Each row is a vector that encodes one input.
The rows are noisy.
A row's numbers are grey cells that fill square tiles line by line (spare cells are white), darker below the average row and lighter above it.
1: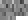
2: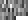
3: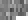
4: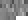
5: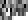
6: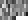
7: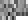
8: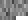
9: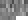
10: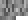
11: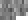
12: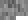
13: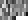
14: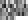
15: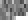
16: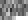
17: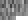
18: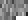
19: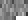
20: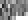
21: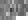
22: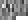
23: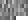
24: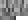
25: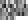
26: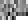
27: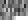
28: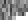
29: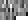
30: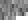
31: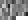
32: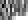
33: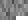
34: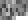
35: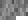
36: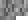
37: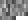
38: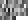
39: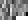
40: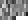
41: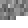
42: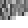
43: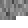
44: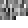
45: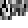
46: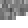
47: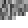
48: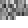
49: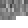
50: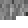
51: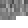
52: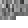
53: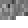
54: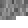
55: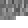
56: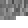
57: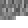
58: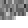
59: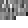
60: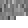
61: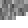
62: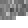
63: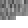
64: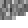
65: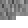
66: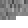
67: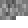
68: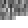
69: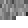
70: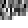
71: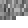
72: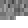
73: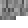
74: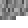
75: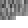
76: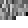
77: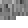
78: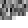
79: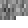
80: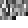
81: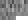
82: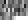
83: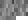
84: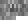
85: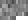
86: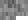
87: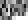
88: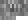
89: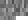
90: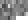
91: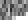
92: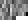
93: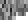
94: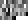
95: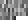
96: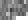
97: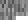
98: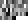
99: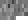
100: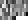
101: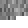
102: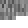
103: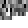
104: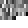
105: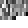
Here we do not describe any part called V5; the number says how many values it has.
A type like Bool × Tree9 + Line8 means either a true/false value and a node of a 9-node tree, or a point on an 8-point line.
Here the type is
List2(Bool × V5).
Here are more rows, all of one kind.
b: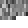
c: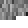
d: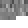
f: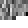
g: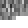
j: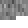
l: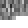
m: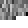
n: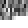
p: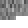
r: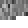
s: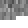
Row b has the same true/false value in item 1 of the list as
j, n, r and s.
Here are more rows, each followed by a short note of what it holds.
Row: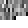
a list of two items
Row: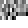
the empty list
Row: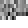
the empty list
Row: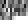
a list of one item
